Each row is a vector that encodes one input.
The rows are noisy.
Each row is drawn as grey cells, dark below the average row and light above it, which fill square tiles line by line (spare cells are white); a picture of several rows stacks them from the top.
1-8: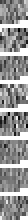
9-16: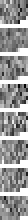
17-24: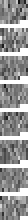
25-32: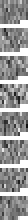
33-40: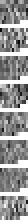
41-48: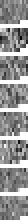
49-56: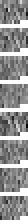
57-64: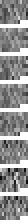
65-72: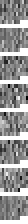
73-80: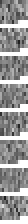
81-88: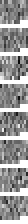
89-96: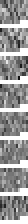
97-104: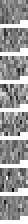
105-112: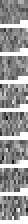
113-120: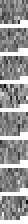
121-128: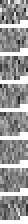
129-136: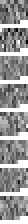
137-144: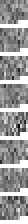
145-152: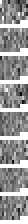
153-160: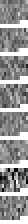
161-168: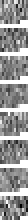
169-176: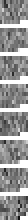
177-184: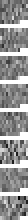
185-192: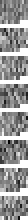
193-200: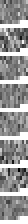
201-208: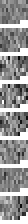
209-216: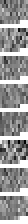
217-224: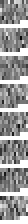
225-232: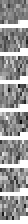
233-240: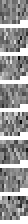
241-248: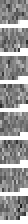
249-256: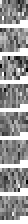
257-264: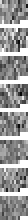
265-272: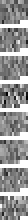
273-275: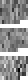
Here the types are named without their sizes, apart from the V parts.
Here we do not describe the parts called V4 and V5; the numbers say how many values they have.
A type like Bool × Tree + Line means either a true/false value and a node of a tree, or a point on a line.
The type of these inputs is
(Bool × Bool × Bool × Bool × Tree + V4 × V5) × Line.
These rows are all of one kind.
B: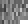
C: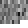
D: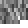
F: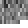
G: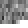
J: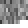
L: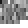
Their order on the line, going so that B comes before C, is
F, J, G, B, C, L, D.
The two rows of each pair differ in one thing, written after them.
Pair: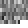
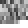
the place on the line
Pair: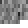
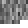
the node of the tree
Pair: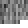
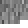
one of the four true/false values
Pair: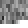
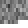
the node of the tree
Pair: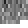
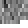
the node of the tree
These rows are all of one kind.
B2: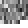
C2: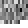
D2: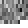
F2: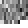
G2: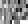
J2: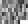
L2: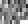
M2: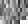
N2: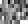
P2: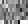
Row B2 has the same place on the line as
C2, D2, F2 and P2.
